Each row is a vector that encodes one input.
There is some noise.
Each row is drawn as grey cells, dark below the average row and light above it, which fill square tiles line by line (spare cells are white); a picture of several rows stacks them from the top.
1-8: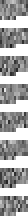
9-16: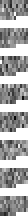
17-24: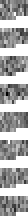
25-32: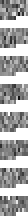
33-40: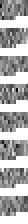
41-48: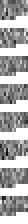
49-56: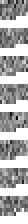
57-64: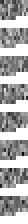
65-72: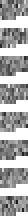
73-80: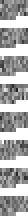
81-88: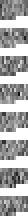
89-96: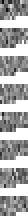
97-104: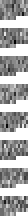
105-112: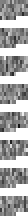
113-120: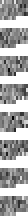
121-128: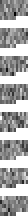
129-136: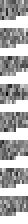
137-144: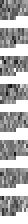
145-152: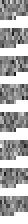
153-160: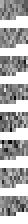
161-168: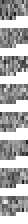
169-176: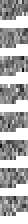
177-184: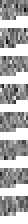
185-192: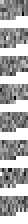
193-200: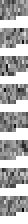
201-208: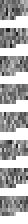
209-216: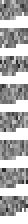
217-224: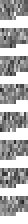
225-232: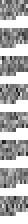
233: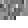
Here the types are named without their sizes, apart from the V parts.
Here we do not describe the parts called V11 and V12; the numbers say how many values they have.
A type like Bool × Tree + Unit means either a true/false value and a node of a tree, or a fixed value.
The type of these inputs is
(Bool × Bool × Bool + Label) × V11 × V12.
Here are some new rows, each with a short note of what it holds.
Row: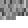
three true/false values, a value of V11 and a value of V12
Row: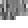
a label, a value of V11 and a value of V12
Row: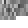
three true/false values, a value of V11 and a value of V12
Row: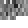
a label, a value of V11 and a value of V12
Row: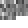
three true/false values, a value of V11 and a value of V12
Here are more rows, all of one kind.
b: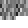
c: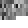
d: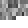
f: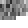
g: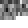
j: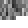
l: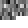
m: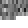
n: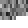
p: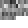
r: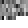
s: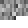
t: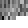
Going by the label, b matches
d, p and s.
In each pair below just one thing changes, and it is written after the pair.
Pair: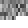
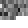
the label
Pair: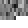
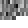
the value of V11
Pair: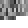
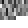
the value of V11
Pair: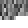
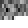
the label
